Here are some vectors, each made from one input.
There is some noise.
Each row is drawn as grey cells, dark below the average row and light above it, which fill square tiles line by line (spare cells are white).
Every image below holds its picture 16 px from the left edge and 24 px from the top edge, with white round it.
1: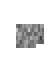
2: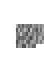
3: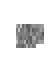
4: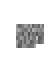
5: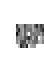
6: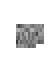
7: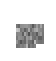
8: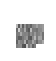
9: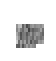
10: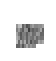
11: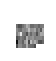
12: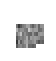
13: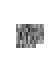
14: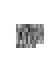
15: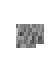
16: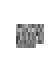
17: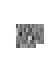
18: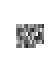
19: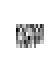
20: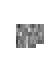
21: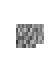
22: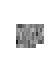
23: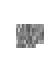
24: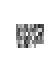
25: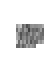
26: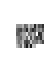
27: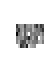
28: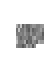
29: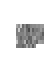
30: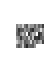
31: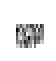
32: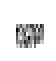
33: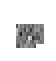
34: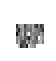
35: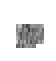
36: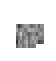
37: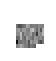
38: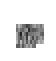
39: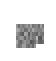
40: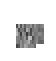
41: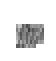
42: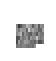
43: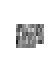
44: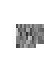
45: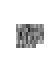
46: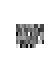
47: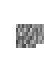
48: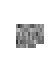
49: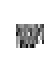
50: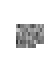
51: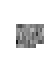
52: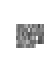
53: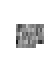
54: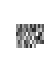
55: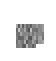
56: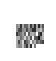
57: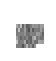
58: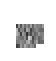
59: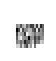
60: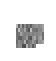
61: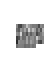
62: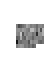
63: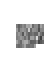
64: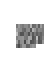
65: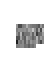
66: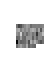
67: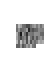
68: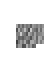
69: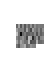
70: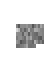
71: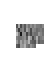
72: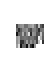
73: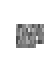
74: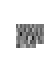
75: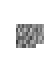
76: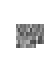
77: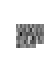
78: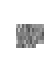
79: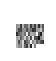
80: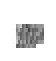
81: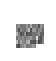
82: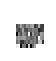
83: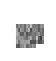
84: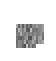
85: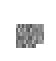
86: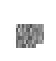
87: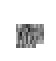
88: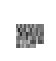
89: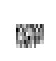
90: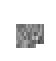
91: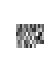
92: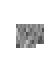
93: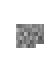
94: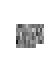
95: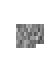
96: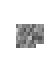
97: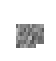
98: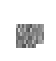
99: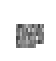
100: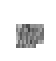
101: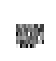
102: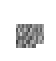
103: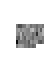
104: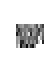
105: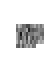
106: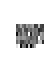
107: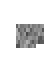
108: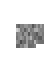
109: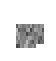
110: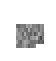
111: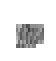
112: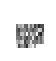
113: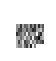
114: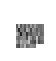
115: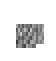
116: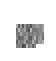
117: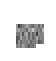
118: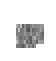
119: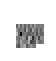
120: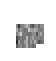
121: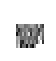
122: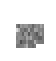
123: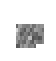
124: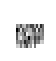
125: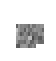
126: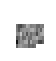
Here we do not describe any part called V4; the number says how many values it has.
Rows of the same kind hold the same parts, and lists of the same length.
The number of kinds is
5.
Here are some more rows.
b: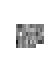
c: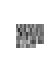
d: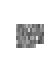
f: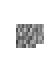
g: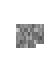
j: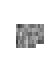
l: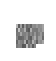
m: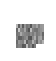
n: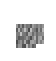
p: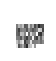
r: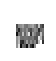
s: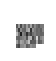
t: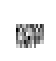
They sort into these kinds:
b, c, d, j, s
f, l, m, n
g
p, r
t

